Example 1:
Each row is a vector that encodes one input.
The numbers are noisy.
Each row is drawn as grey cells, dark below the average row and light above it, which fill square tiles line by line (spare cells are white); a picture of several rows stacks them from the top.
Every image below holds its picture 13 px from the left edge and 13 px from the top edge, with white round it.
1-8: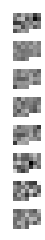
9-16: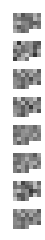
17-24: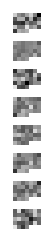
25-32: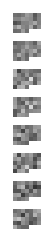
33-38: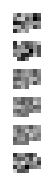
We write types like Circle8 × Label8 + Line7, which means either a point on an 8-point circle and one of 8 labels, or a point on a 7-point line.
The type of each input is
Line6.
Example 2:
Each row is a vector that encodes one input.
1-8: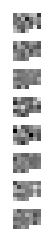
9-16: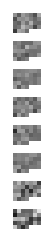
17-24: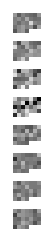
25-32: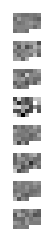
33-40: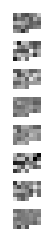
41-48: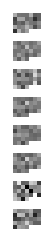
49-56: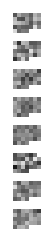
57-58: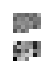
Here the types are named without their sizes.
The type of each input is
Line.
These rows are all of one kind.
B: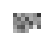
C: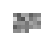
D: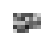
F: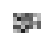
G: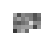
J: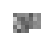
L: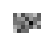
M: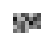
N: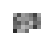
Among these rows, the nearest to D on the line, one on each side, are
G and L.
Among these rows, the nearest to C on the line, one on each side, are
B and J.
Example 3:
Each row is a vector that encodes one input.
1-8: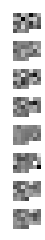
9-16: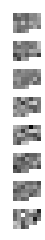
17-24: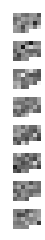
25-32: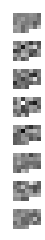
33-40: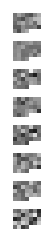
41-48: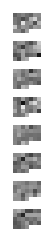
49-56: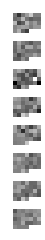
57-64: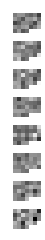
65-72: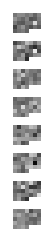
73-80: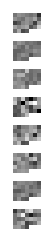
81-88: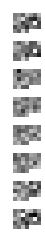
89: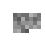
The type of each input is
Circle9.
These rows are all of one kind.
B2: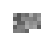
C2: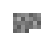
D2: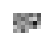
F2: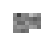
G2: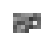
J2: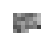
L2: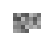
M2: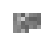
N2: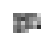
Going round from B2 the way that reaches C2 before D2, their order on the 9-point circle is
B2, L2, N2, J2, G2, C2, M2, D2, F2.
